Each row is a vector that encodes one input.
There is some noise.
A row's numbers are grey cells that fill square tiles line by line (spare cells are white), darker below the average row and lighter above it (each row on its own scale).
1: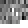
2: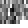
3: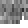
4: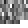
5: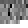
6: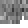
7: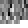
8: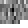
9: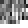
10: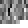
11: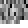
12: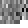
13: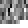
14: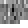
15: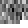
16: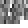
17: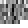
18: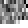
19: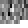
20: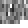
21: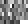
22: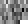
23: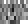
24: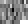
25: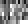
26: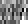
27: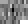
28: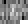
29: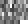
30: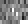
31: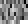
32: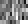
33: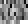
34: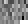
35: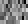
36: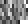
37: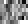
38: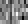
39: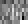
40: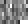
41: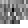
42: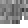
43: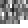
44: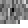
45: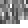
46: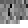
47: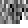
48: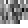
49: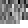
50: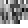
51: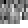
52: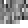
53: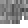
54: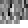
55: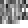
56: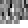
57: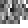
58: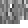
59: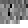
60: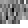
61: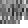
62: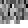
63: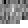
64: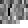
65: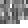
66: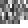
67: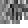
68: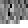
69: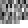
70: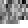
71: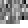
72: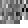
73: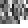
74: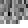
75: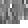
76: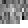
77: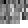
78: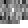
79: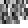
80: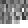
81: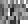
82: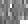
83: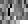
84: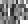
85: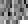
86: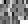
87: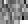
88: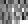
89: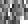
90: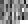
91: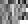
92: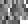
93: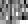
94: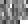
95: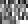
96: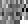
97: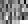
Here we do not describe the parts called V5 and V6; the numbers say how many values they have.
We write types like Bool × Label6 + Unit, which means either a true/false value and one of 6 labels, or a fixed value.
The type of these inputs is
Bool × (Line4 × V6 + V5).
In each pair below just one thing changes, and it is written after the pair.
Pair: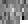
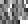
the true/false value
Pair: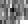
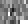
the value of V6
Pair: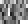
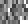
the place on the 4-point line
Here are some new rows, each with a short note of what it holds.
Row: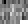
a point on a 4-point line, a true/false value and a value of V6
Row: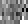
a true/false value and a value of V5
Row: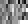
a point on a 4-point line, a true/false value and a value of V6
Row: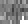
a true/false value and a value of V5
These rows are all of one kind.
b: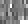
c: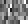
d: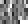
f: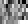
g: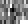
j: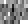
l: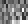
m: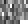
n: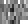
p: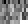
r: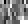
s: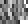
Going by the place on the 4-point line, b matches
c, l, p and r.
